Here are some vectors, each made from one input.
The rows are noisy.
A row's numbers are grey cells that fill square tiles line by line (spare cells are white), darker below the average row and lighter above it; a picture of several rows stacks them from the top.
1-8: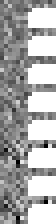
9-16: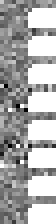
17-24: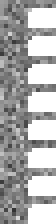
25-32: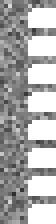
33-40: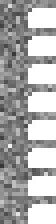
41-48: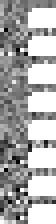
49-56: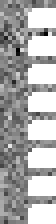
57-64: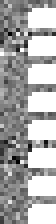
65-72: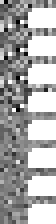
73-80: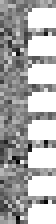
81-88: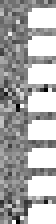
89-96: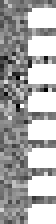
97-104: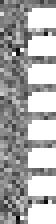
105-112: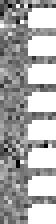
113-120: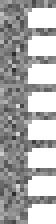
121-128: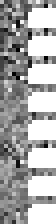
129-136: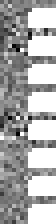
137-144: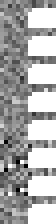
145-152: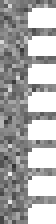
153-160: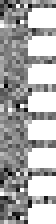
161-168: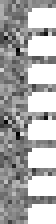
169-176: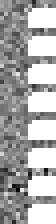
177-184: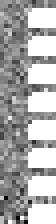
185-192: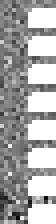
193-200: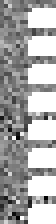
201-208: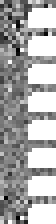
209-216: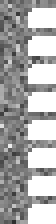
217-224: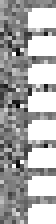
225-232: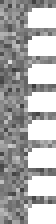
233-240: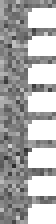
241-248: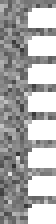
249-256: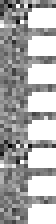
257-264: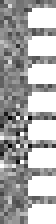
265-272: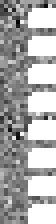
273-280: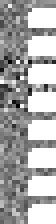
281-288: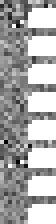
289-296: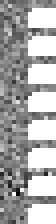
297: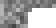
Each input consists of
either one of 5 labels, or four true/false values.
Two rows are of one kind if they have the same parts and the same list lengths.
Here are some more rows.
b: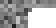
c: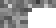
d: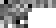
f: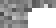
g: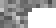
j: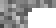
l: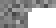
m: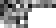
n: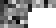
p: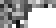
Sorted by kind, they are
b, c, f, g, j, l
d, m, n, p

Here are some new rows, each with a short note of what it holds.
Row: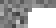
four true/false values
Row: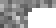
four true/false values
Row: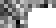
one of 5 labels
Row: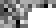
one of 5 labels
